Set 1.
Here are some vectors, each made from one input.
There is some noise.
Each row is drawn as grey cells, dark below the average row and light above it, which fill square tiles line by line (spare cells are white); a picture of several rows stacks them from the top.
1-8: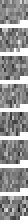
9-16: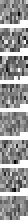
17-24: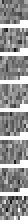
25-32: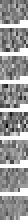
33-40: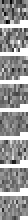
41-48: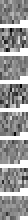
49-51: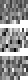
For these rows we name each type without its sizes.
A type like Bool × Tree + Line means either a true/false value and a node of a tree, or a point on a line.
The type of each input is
Tree.
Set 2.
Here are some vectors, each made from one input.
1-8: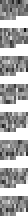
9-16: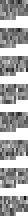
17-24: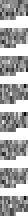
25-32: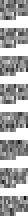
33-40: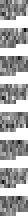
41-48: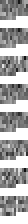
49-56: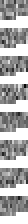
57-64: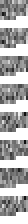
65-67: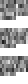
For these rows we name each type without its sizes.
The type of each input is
Circle.
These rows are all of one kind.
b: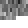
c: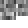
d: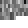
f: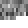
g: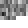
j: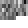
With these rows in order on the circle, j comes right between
d and g.
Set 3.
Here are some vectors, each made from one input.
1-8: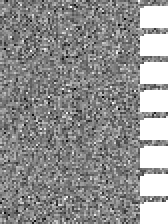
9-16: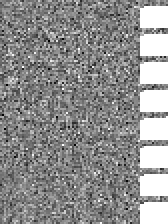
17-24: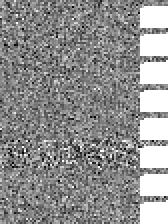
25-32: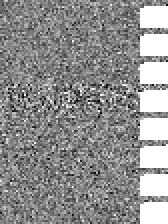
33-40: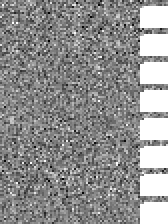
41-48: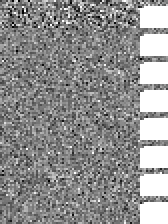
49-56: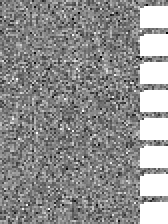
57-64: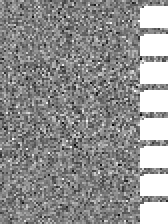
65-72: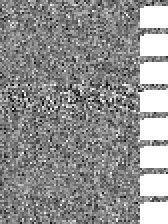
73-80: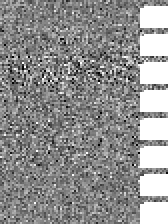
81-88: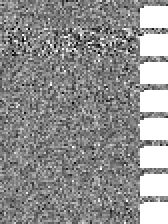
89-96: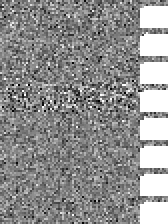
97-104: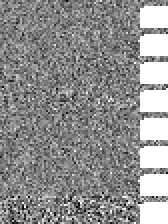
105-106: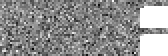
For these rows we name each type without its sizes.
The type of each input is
Circle + Unit.
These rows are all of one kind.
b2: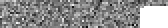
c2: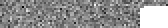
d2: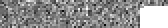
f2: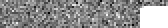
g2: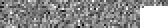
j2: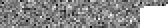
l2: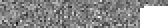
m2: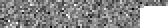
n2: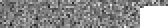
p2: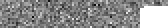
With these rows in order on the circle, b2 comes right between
f2 and p2.
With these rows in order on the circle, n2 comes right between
c2 and j2.
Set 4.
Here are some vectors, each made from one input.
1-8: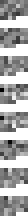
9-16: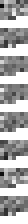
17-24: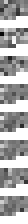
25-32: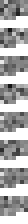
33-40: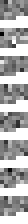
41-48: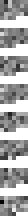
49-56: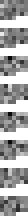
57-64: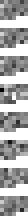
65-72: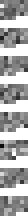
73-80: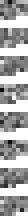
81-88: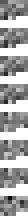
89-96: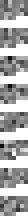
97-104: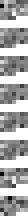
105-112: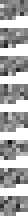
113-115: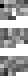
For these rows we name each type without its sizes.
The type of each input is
Label.
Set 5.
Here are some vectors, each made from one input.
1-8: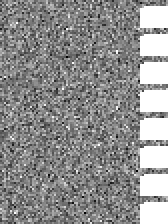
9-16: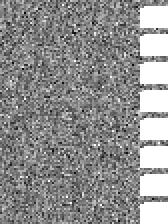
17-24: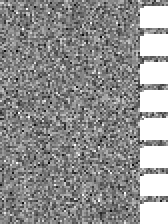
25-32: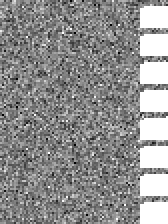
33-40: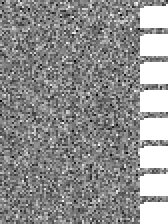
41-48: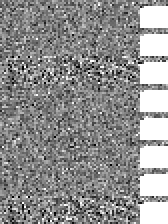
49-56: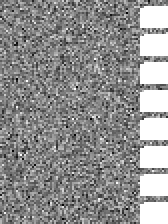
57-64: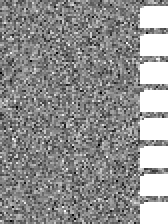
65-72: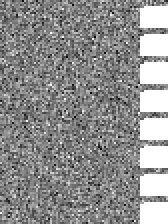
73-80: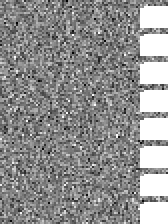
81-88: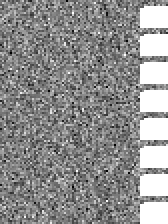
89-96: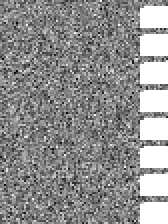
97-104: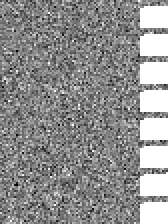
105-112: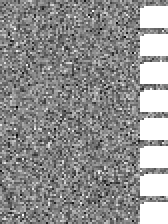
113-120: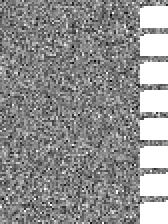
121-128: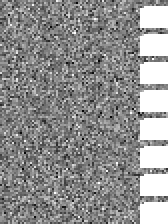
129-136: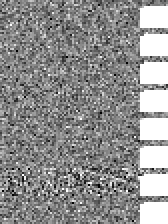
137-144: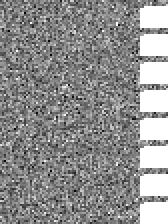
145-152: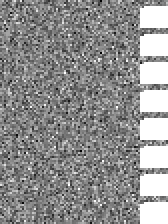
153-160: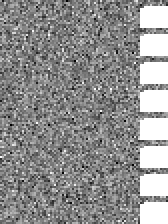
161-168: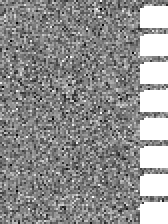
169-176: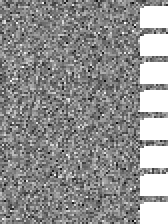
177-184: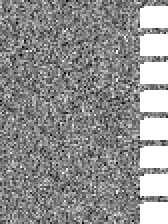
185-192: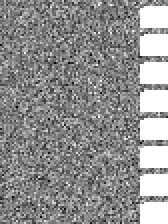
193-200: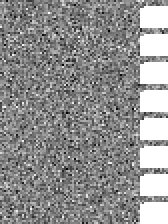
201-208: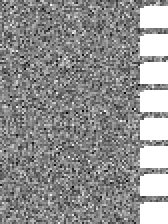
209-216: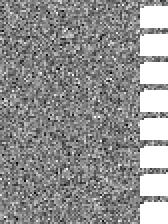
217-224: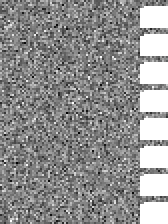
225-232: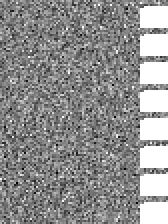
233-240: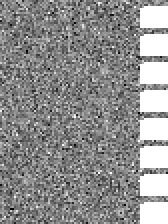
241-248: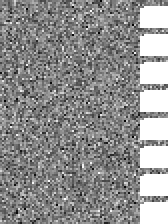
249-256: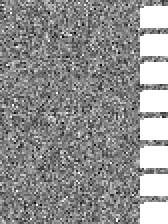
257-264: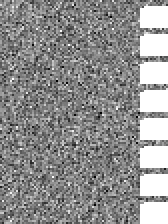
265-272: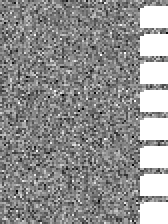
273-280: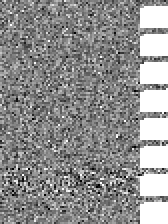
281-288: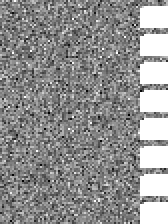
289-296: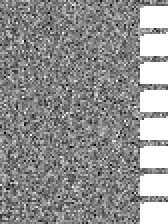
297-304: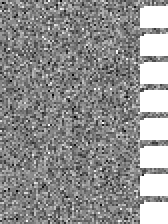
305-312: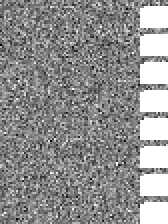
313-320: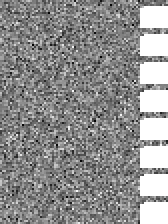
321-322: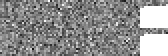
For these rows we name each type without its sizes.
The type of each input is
Circle + Unit.
